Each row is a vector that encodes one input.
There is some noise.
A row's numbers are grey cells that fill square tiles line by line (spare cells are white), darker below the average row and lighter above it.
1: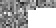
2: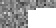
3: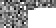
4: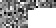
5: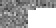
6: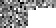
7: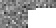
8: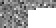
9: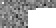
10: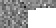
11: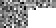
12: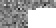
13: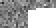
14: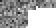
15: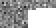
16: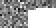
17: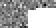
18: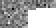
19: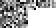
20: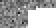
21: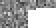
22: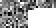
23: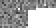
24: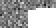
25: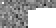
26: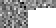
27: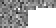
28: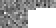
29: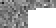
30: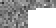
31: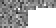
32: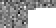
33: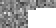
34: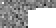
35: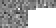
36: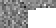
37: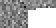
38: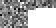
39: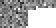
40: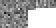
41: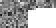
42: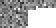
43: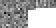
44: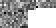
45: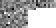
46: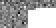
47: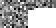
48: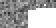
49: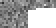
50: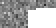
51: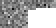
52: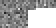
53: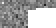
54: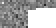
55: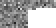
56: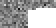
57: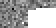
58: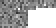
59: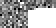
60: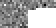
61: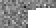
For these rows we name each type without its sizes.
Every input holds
a node of a tree and a true/false value.
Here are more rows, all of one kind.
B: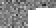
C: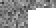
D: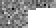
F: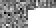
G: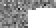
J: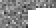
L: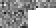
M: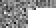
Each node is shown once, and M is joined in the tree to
B, C and G.
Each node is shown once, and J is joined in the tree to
B.
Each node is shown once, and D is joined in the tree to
C.
